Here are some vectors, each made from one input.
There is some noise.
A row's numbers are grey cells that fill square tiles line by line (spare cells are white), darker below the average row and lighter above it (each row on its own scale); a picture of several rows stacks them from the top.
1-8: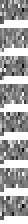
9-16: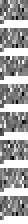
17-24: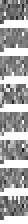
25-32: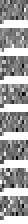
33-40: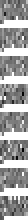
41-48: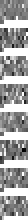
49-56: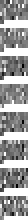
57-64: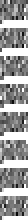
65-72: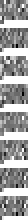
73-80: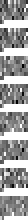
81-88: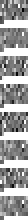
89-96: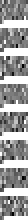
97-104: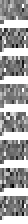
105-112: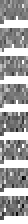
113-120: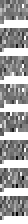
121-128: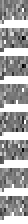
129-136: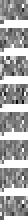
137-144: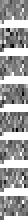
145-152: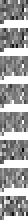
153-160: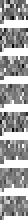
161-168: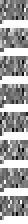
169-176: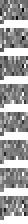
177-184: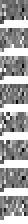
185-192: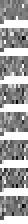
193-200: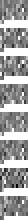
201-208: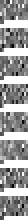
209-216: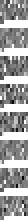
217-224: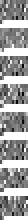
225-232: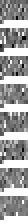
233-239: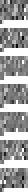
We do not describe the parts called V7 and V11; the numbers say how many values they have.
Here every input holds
either a point on a 4-point line and a true/false value, or a value of V7 and a value of V11.
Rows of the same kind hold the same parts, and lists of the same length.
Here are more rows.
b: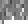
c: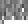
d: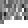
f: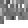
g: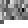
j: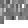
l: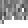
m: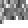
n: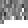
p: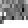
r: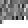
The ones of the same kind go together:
b, c, d, l, n
f, g, j, m, p, r

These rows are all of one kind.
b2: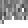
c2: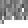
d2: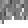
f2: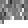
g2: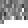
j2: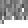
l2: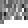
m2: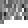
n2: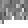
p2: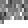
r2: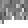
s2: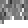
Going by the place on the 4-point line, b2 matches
n2 and r2.
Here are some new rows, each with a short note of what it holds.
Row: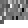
a value of V7 and a value of V11
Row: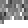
a point on a 4-point line and a true/false value
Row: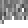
a point on a 4-point line and a true/false value
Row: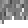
a point on a 4-point line and a true/false value
